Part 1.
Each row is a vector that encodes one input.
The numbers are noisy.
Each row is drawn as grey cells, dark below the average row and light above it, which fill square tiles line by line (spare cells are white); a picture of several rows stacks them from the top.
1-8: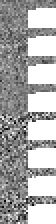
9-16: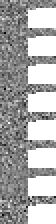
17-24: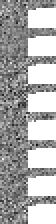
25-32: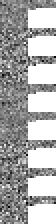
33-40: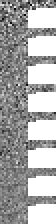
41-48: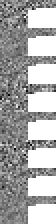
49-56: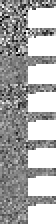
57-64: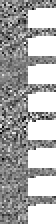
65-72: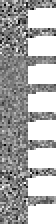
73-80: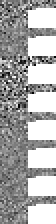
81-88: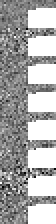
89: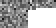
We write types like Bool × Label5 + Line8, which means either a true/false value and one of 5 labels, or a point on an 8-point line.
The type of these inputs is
Line6 + Line8.
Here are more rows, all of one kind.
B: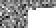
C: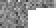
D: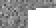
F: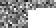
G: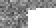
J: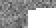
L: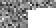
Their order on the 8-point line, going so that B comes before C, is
F, B, D, C, J, L, G.
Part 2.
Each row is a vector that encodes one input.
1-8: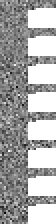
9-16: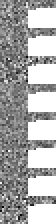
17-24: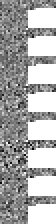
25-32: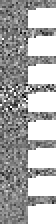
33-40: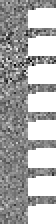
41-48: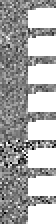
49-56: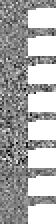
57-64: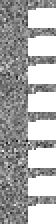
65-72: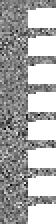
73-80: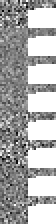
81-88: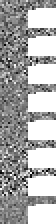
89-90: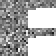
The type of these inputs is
Line7 + Line9.
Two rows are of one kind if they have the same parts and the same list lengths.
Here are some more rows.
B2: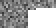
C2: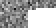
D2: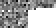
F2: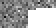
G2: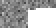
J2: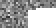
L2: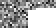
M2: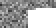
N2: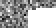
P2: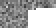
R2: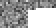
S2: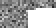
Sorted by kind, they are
B2, D2, F2, P2
C2, G2, J2, L2, M2, N2, R2, S2

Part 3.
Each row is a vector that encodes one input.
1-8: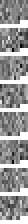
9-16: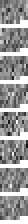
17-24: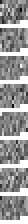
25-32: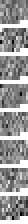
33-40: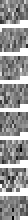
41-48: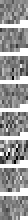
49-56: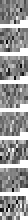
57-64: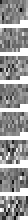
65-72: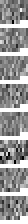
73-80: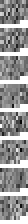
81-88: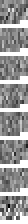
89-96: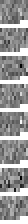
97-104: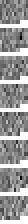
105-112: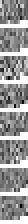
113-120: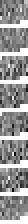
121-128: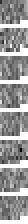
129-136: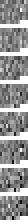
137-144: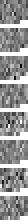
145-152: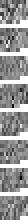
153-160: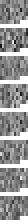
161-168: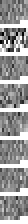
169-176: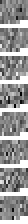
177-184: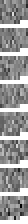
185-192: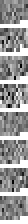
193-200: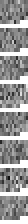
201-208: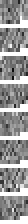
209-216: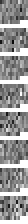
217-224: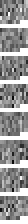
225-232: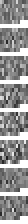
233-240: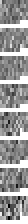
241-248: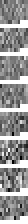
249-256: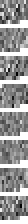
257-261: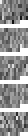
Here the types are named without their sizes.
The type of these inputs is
Label × Label.
